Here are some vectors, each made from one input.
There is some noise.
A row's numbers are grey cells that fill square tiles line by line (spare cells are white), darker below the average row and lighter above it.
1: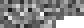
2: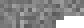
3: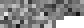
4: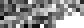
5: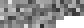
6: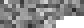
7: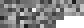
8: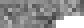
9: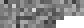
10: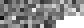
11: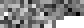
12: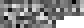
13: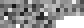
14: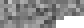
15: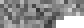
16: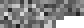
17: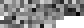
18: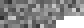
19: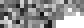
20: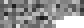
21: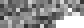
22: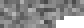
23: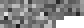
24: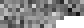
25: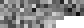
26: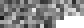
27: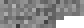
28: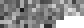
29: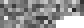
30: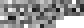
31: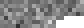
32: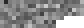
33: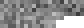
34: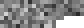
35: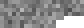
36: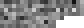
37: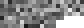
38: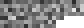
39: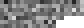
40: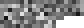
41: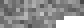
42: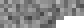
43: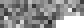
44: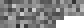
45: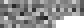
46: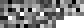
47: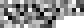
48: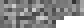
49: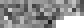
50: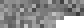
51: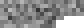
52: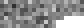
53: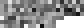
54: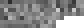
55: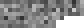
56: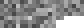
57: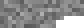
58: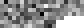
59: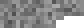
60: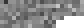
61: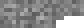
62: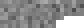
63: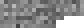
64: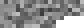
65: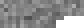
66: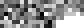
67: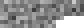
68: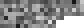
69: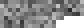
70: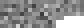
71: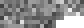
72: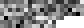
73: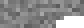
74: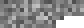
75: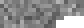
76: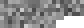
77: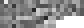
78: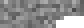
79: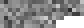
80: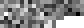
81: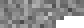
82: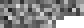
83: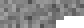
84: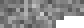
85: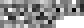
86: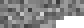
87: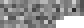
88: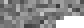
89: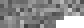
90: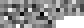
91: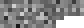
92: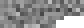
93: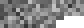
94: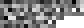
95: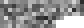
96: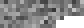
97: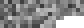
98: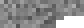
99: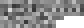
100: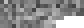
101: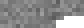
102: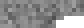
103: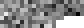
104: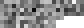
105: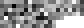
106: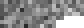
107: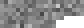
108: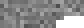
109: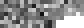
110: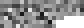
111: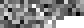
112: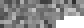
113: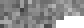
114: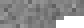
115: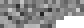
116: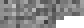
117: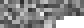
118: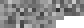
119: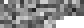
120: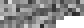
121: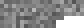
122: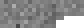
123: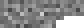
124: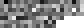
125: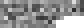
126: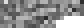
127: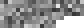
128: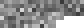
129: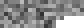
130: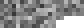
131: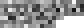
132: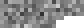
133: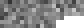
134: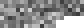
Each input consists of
either one of 4 labels and three true/false values, or a list of up to three points on a 4-point line.
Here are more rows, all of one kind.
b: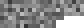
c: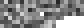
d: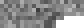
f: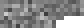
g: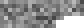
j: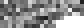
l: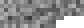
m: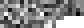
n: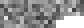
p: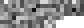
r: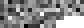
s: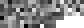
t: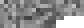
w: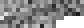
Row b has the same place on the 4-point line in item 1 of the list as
p, r, t and w.
